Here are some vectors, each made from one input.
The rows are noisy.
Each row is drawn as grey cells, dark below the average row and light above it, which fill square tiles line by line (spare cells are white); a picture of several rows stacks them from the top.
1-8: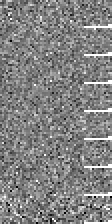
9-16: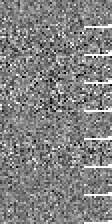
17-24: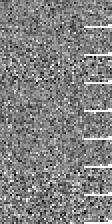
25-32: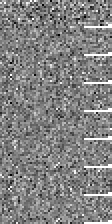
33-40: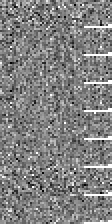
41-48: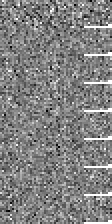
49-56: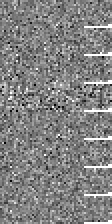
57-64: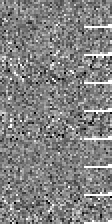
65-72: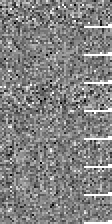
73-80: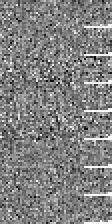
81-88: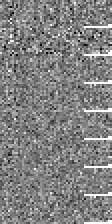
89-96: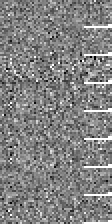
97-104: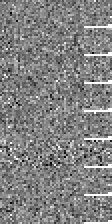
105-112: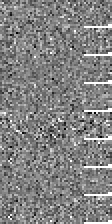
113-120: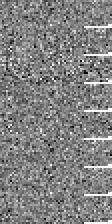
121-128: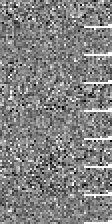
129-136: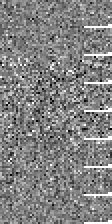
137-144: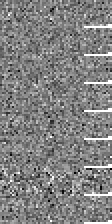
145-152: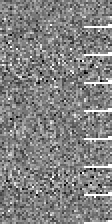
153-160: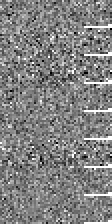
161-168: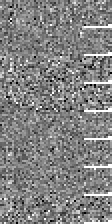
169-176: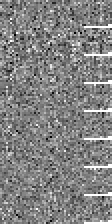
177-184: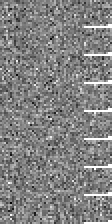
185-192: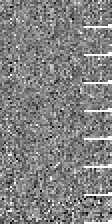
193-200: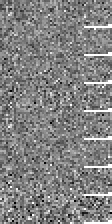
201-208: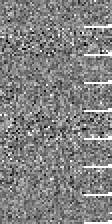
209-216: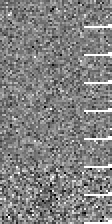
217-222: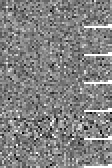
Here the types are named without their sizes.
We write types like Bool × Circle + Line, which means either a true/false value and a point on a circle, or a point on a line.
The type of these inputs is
(List(Line) + Tree) × (Tree + Unit).
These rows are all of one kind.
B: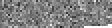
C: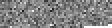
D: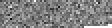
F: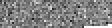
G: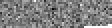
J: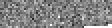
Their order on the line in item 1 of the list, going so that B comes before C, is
F, B, J, G, C, D.
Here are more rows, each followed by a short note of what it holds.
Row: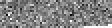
the empty list
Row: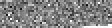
the empty list
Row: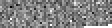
a node of a tree, together with the empty list
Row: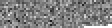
a list of two items
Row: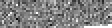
a list of one item
